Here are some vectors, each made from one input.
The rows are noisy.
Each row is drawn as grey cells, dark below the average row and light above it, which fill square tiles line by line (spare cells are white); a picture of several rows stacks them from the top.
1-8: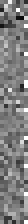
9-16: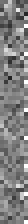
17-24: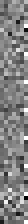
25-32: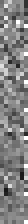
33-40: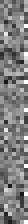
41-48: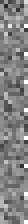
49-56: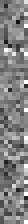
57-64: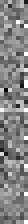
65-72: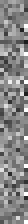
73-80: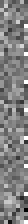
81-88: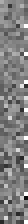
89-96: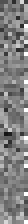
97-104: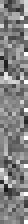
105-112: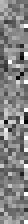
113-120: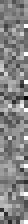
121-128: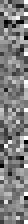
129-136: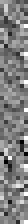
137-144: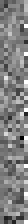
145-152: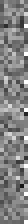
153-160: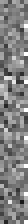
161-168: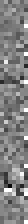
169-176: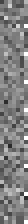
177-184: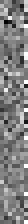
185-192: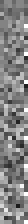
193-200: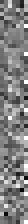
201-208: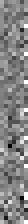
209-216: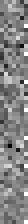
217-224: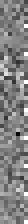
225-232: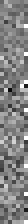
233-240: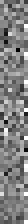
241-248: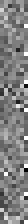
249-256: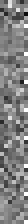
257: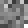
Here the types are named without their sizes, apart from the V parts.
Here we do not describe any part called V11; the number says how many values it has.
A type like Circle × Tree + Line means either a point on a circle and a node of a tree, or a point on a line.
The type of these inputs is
Line × (Line + V11).
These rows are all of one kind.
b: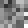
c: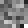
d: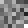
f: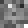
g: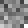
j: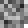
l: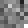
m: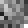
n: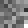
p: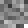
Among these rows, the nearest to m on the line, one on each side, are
c and f.
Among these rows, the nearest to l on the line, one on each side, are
g and j.
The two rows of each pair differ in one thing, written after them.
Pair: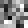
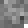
the place on the line
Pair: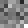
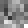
the place on the line
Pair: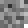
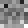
the value of V11
